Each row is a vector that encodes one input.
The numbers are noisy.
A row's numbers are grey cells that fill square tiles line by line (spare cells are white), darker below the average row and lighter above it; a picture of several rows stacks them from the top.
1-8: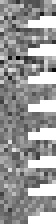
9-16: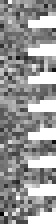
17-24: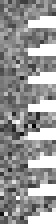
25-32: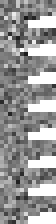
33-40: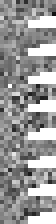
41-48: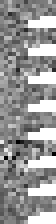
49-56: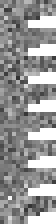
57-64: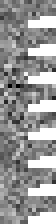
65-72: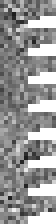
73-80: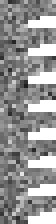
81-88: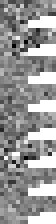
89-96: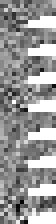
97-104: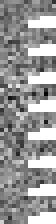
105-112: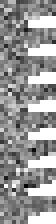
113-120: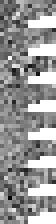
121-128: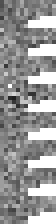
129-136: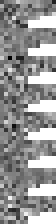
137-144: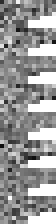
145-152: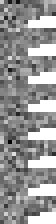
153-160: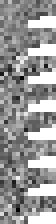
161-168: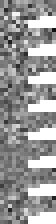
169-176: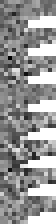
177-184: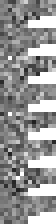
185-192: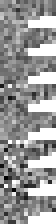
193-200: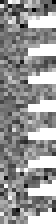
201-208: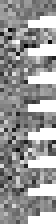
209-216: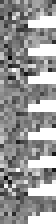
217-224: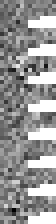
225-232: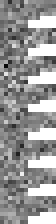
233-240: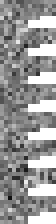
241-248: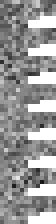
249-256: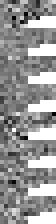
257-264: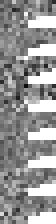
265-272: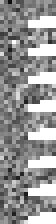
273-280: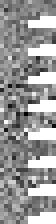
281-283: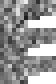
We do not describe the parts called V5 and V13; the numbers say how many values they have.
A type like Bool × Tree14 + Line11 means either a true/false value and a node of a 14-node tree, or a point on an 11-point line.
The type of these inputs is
Bool × V5 + Line7 + V13.
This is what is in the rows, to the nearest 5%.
About 35% of them hold a point on a 7-point line. About 15% of them hold a true/false value and a value of V5. The rest hold a value of V13.
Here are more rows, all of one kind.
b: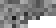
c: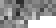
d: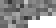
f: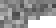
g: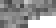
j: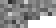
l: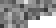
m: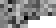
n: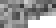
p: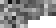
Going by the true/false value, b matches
d, g, m and p.
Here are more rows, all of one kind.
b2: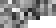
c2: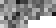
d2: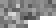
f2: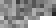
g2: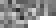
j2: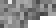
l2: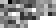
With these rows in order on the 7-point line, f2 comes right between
b2 and g2.
